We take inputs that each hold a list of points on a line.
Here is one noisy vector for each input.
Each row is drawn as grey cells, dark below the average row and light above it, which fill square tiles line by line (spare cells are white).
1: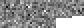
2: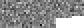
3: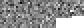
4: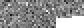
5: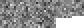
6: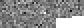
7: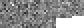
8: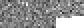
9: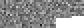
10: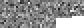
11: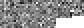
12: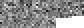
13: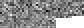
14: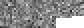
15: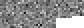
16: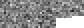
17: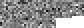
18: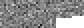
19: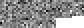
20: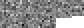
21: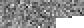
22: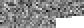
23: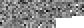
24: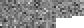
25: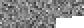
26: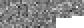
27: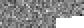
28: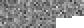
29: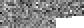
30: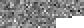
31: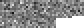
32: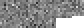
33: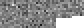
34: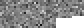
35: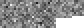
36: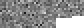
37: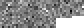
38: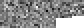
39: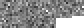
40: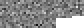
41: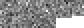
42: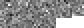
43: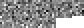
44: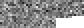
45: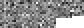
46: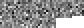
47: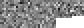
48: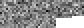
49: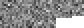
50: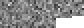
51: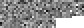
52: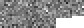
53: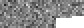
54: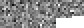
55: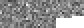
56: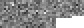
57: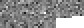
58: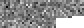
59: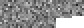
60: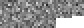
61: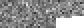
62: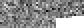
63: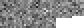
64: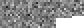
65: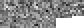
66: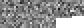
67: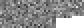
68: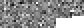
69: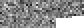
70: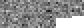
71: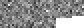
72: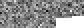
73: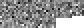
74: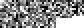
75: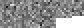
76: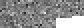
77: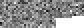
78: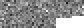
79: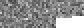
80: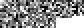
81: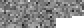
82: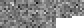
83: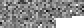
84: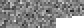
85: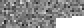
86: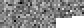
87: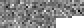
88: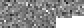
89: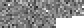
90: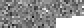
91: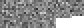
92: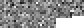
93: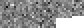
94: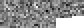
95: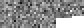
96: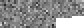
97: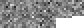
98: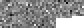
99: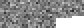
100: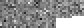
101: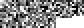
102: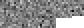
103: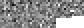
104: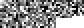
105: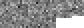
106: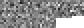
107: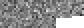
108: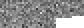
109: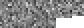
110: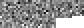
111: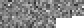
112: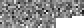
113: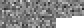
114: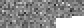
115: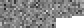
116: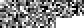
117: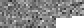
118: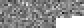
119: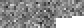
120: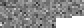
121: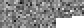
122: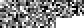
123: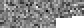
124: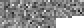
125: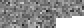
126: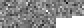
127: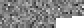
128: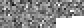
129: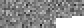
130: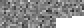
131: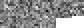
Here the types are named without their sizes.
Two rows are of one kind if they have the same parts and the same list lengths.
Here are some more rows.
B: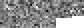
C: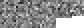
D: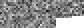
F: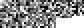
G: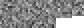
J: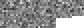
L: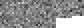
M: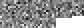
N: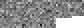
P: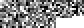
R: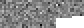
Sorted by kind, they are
B, C, D, M
F, P
G, J, L, N, R

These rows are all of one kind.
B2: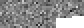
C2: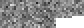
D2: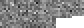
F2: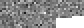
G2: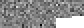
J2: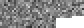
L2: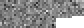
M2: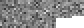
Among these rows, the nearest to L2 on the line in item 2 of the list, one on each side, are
G2 and J2.
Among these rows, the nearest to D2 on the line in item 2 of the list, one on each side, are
F2 and M2.
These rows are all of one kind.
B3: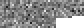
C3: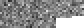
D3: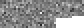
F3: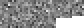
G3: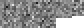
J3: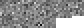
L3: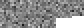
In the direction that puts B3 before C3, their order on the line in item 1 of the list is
B3, G3, L3, D3, J3, C3, F3.
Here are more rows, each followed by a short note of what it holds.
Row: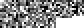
the empty list
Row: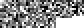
the empty list
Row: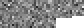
a list of two items
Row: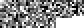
the empty list
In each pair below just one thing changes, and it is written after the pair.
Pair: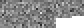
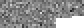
the place on the line in item 2 of the list
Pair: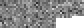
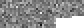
the place on the line in item 1 of the list
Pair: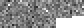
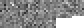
the place on the line in item 1 of the list
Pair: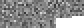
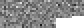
the place on the line in item 2 of the list
